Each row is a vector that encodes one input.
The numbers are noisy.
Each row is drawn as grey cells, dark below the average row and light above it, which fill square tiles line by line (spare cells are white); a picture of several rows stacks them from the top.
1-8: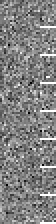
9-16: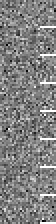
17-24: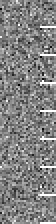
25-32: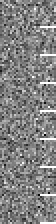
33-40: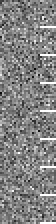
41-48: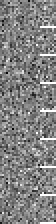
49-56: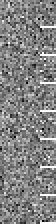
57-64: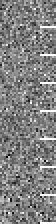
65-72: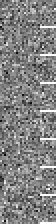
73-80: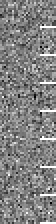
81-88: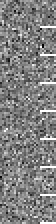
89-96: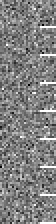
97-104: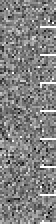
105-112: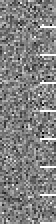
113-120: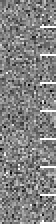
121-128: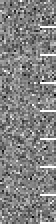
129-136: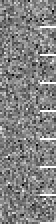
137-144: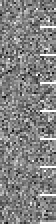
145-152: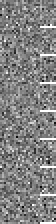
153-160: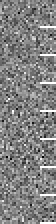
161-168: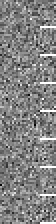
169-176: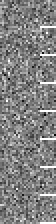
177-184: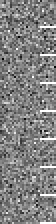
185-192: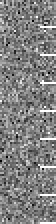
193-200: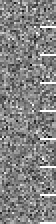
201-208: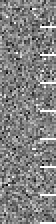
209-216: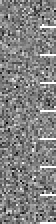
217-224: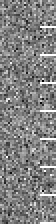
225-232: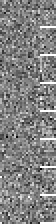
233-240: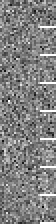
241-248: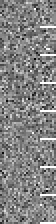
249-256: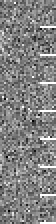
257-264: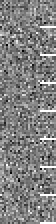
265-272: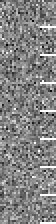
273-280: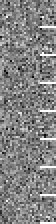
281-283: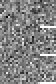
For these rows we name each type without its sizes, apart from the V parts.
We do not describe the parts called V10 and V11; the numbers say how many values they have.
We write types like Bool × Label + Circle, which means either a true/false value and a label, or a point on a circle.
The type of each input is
Bool × Circle × ((Circle + Unit) × Tree + V11) × V10.
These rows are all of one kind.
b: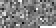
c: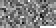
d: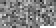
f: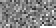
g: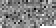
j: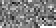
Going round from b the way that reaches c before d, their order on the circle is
b, g, f, j, c, d.
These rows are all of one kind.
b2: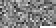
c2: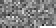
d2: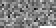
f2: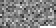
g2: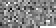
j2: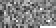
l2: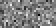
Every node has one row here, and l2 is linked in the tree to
g2 and j2.
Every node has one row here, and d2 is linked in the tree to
c2.
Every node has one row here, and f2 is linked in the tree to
b2.
